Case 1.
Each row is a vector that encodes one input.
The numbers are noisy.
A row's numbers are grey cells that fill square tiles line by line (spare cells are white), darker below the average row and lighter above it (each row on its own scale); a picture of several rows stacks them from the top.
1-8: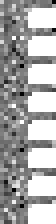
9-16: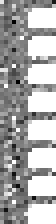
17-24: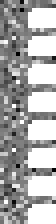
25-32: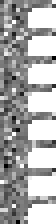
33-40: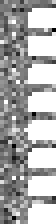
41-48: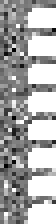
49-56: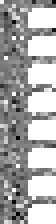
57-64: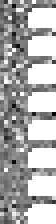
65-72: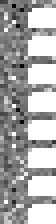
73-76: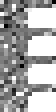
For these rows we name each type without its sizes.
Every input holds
either a fixed value, or four true/false values.
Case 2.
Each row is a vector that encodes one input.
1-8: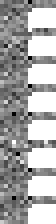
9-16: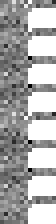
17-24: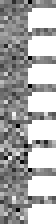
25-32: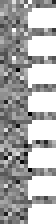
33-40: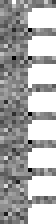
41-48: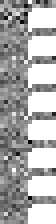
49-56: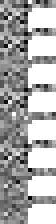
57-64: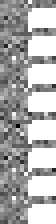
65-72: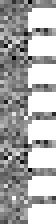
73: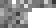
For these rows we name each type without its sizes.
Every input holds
a point on a line.
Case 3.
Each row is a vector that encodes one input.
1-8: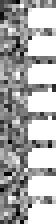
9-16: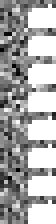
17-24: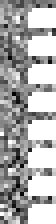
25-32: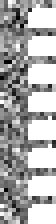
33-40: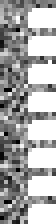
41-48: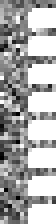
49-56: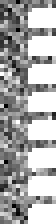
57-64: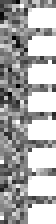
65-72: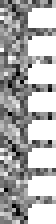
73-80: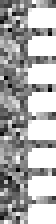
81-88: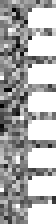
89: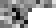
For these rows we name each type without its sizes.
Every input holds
a point on a line.
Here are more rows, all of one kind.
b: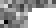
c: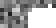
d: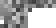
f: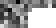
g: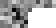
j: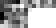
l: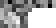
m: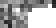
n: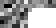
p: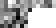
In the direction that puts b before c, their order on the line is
p, g, l, d, b, m, c, f, j, n.
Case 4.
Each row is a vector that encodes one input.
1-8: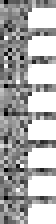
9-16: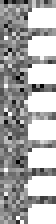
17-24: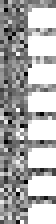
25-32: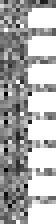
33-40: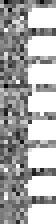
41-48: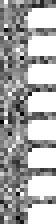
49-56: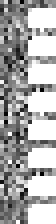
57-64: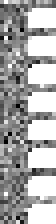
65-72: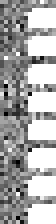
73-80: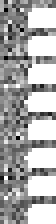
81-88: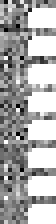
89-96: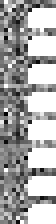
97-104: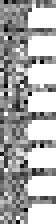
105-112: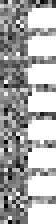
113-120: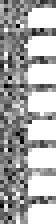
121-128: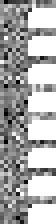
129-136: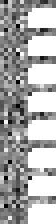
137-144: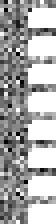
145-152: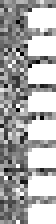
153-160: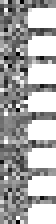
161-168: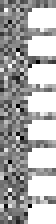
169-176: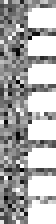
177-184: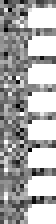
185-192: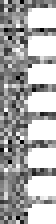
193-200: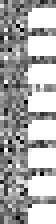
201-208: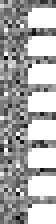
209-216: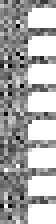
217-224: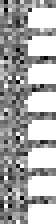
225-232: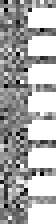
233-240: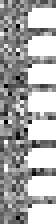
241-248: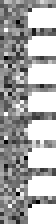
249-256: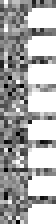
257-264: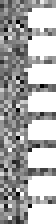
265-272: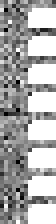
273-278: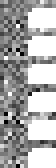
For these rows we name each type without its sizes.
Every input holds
either a fixed value, or four true/false values.
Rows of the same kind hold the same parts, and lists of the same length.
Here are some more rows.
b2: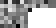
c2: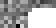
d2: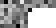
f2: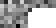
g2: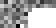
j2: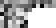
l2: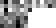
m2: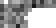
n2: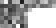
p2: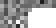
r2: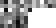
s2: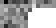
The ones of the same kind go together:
b2, c2, d2, f2, g2, l2, m2, n2, p2, r2, s2
j2

